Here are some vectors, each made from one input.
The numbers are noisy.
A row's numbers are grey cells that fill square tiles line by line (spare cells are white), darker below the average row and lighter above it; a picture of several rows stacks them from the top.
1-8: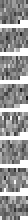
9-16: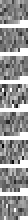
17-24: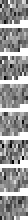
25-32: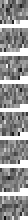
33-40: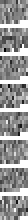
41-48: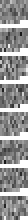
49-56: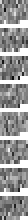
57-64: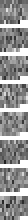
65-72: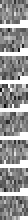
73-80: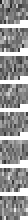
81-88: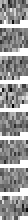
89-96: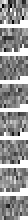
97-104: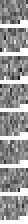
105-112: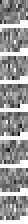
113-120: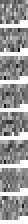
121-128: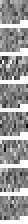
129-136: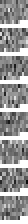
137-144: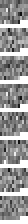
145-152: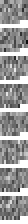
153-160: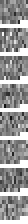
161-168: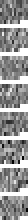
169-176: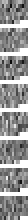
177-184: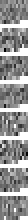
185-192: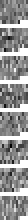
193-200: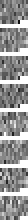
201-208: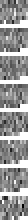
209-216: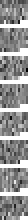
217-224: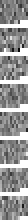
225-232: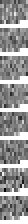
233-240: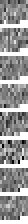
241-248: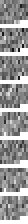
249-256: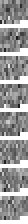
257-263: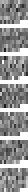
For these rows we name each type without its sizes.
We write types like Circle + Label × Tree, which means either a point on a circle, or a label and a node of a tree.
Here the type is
(Bool × Bool × Bool × Bool + Unit) × Line.
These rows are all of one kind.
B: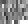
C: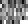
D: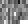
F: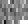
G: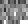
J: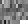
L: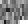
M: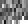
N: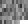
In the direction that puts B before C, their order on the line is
M, N, J, L, F, B, C, G, D.
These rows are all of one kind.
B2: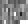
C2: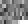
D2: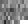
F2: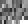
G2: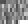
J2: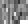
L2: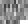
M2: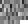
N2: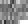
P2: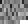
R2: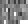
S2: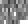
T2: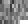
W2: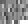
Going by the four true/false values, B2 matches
D2, F2 and W2.
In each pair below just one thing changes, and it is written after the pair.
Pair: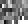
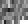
one of the four true/false values
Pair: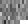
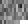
the place on the line
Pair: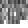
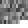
the place on the line
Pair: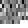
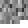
one of the four true/false values
